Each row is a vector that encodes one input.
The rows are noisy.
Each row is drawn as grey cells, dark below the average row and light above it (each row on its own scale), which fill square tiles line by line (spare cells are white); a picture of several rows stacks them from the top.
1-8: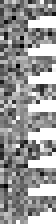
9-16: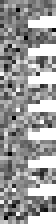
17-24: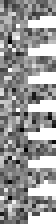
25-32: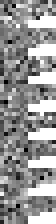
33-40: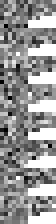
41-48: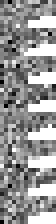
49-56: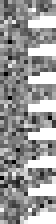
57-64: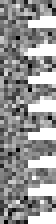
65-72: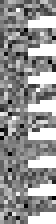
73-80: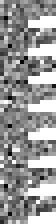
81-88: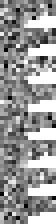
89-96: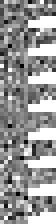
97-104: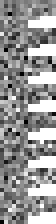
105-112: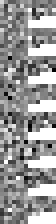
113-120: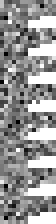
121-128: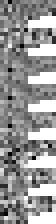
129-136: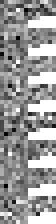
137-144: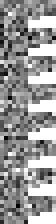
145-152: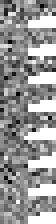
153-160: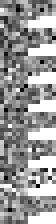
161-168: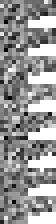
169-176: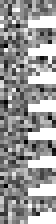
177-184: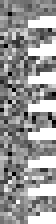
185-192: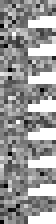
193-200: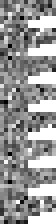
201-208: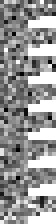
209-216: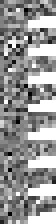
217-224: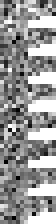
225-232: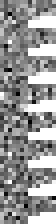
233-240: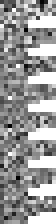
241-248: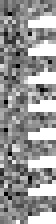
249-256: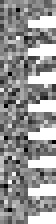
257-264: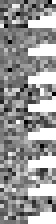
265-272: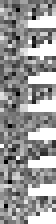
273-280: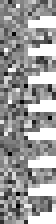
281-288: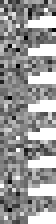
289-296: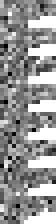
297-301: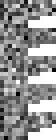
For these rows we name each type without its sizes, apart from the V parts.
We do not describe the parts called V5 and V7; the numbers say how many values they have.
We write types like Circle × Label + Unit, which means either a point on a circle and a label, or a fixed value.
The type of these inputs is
Label × (Tree + V7) + V5.
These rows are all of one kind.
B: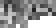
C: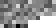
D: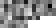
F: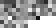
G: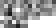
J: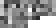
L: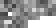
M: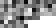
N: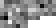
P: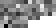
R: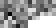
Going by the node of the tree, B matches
D and J.
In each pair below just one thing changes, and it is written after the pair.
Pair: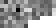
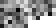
the node of the tree
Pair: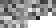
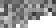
the label
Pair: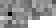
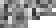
the label
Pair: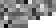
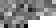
the node of the tree
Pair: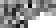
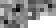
the label
